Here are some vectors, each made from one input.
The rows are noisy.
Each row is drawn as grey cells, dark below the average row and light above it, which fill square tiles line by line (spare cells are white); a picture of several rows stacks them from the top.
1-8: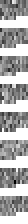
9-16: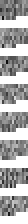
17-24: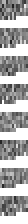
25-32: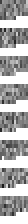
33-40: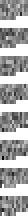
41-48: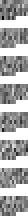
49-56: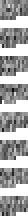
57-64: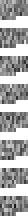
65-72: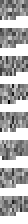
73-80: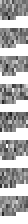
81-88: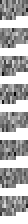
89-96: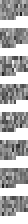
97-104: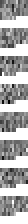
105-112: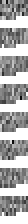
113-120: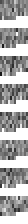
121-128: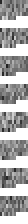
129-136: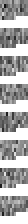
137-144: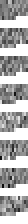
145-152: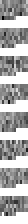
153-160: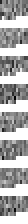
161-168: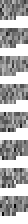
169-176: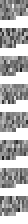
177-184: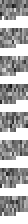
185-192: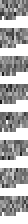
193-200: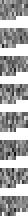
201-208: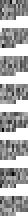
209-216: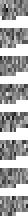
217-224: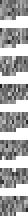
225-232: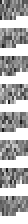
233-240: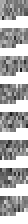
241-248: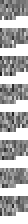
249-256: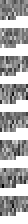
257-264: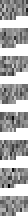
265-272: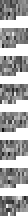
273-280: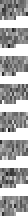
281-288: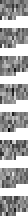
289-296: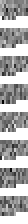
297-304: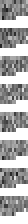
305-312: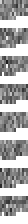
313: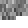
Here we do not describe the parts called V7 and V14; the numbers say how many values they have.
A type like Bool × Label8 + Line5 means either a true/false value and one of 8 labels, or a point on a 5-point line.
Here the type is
(Bool × Bool × Bool × V7 + Line13) × V14.
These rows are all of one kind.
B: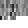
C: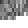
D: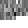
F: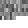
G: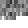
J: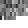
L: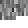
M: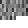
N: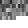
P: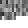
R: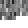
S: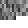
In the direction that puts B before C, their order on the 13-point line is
B, F, M, S, L, P, J, G, R, N, C, D.
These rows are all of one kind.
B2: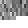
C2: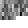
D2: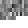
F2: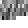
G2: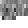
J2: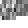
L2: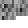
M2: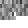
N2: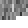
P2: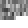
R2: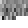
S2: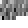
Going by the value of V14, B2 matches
D2 and M2.
